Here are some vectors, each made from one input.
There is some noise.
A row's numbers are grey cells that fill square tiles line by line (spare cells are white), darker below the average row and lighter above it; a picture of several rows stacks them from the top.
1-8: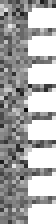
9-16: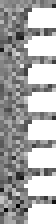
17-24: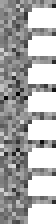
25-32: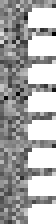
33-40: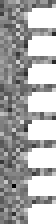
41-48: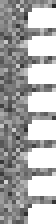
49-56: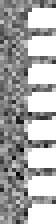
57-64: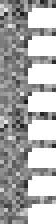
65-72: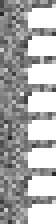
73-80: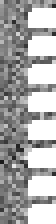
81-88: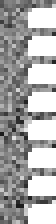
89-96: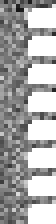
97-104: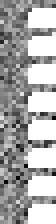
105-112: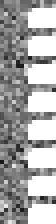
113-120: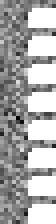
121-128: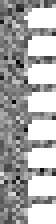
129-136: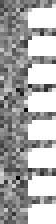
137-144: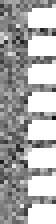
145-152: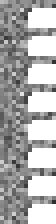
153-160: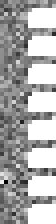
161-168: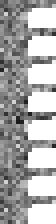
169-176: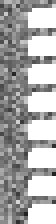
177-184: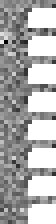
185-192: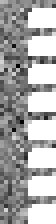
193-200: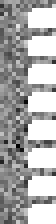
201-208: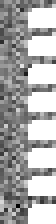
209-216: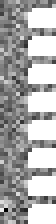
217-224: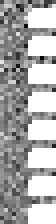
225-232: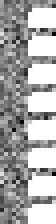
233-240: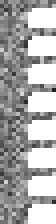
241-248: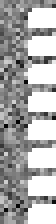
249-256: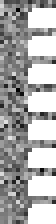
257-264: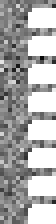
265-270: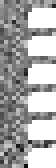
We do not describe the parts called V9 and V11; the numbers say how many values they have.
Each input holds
a true/false value, together with either one of 6 labels, or a value of V9 and a value of V11.
